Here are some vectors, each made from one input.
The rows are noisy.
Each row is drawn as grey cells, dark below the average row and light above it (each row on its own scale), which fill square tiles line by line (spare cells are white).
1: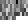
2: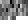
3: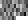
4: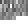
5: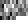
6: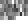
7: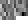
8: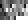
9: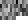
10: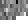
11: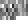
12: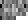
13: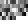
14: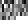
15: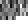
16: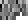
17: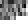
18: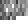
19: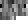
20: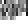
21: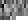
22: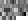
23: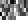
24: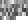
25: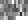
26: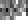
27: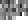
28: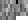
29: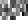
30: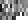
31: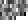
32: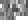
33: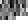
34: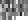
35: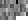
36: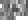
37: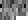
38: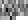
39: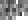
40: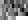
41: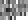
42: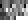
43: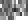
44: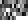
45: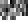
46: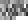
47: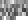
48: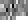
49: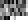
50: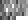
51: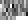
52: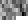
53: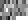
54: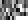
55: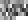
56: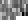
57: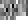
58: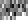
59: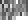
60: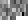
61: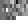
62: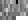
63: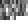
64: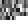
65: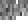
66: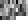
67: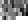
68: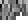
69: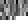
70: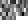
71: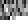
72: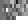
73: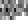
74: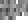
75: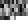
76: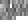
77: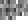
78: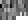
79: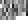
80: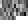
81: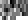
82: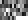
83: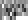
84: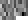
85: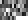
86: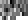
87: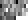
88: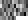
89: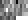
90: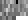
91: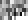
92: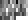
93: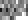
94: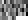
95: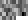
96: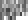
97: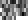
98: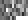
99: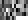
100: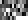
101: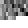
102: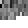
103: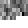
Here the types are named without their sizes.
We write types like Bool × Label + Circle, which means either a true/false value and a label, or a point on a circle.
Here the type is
(Bool × Bool × Bool × Bool + Unit) × Tree.
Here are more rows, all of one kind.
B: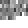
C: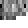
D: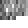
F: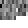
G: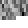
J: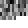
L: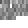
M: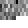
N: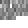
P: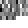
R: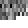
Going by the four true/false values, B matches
D, G, L and N.
